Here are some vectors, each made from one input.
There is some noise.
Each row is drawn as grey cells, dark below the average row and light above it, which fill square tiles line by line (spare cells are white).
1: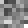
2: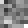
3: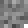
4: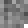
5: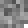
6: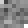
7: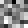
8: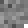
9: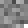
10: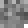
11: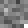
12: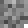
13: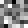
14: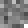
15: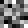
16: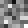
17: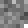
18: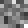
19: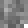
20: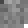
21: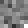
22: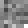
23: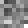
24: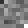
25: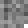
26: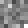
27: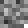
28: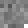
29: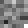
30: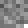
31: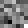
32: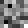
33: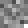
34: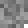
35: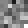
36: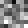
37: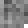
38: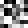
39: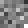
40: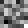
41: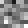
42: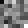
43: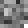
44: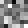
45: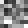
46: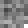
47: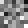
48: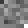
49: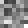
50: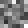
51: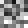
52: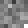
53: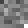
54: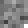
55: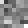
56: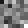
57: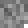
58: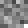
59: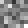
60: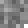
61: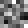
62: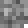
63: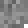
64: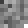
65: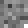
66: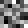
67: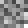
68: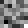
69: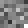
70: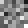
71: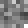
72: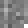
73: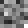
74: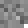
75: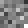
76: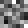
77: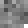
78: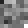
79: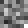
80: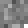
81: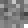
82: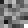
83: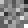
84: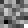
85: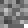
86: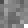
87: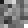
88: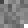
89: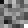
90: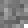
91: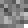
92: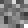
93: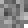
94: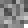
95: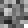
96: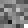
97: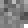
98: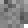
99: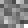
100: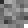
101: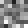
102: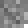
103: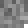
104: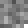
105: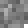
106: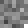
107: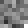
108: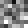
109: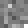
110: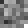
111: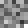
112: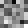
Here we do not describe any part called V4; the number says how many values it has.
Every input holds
a list of up to three items, each a point on a 5-point line and a value of V4.
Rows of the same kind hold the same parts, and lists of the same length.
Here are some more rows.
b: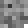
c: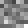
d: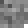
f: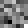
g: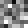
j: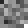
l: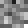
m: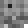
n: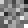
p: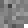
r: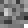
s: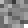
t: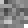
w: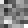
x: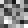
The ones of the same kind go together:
b, c, d, m, p, x
f, n
g, j, l, r, s
t, w

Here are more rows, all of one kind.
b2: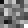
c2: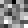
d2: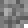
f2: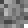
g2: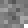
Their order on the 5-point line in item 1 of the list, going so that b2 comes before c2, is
f2, d2, b2, c2, g2.
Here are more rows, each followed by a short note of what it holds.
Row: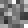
a list of one item
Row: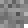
a list of three items
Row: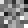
the empty list
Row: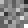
the empty list
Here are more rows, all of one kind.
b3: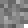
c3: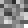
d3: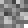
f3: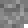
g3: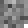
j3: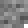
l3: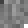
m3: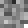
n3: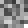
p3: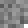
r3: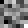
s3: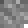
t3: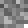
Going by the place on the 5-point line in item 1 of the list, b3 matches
d3, l3, s3 and t3.
